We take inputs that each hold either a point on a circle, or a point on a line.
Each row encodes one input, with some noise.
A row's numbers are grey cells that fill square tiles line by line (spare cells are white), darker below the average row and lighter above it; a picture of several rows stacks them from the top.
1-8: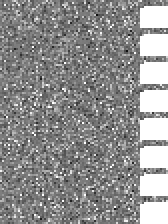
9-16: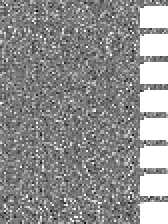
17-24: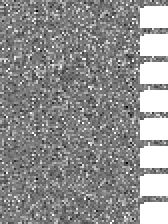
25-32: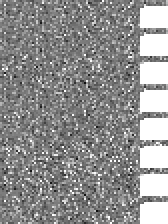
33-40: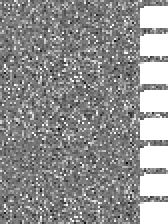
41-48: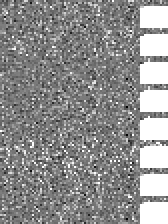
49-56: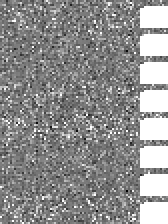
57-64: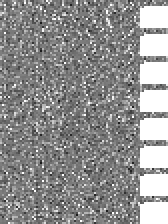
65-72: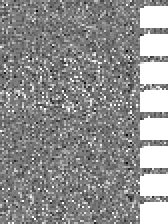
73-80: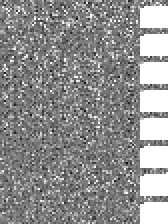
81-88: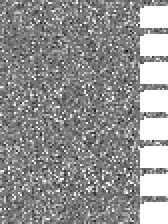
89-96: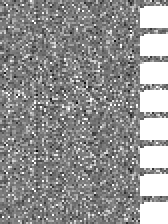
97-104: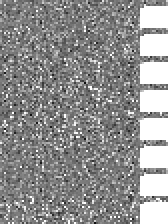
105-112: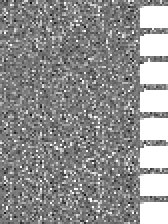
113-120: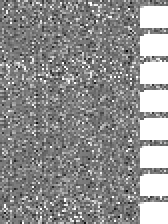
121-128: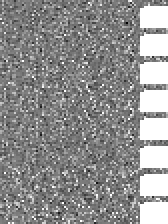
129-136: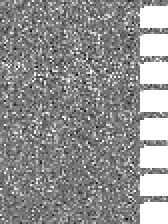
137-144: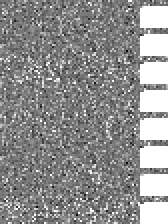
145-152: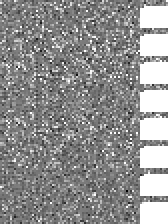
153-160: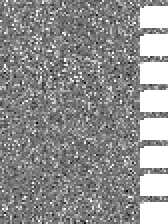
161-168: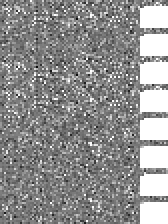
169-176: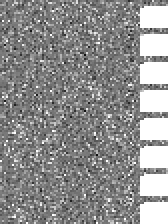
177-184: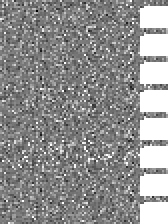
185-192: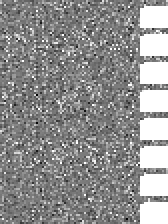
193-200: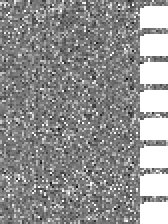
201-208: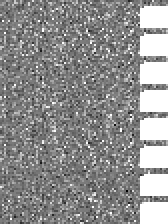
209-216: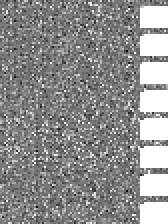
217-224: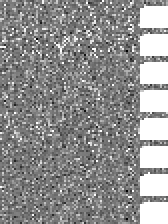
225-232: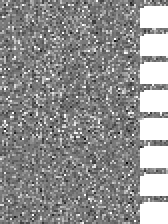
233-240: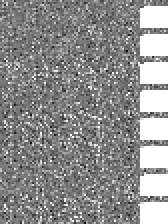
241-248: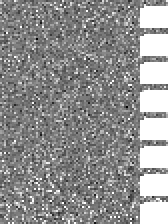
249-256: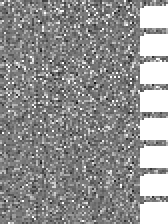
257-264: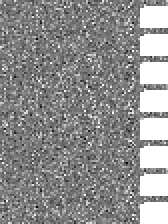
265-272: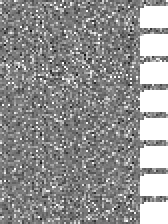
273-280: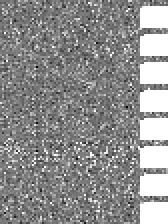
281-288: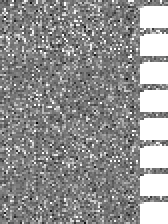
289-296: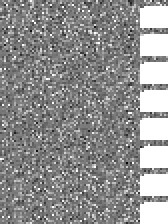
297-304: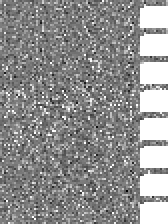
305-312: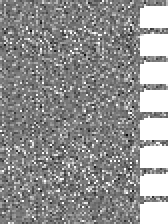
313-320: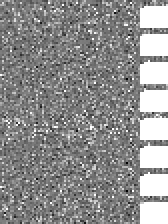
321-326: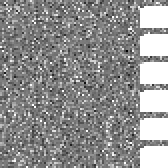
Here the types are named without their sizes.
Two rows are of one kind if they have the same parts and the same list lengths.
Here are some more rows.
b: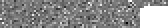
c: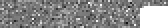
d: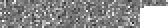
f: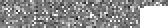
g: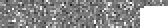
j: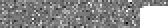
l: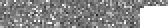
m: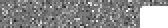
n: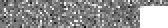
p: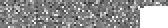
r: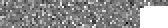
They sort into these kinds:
b, c, f, j, m, n, p, r
d, g, l

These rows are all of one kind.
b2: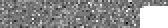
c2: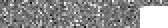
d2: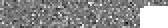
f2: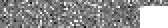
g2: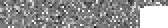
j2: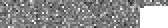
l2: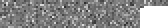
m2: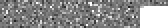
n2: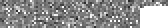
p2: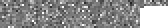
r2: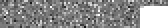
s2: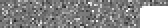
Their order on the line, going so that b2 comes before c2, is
n2, g2, j2, p2, l2, d2, b2, s2, m2, r2, c2, f2.
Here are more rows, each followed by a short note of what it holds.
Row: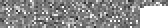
a point on a line
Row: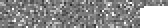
a point on a circle
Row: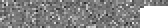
a point on a line
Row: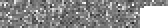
a point on a circle
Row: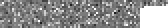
a point on a circle
